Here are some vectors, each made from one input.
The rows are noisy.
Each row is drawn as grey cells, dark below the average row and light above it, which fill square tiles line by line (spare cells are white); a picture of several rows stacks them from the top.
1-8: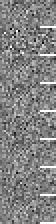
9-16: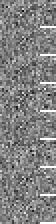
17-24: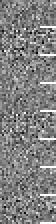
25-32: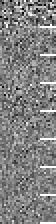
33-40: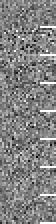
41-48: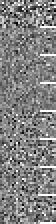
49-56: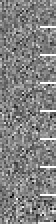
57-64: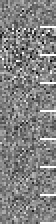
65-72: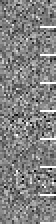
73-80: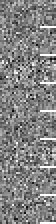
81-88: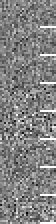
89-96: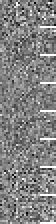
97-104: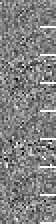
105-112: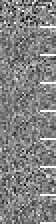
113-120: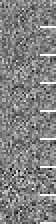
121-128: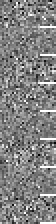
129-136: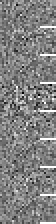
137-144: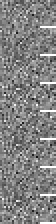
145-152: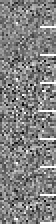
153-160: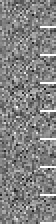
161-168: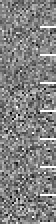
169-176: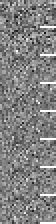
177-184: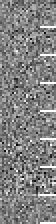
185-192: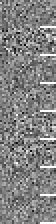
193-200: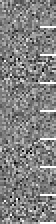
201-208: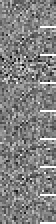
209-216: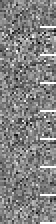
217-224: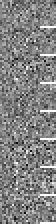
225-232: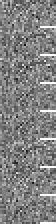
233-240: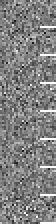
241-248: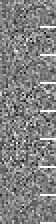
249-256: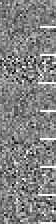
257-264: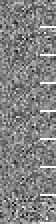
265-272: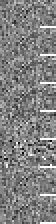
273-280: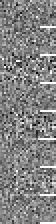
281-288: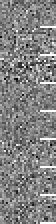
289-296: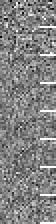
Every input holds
either a point on a 10-point circle, or a point on a 19-point circle, or a fixed value, or three true/false values.
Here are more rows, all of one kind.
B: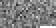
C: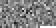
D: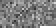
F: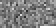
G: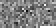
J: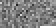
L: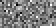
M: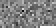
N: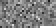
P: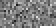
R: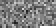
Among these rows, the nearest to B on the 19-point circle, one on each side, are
F and P.
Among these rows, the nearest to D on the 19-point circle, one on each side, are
N and R.
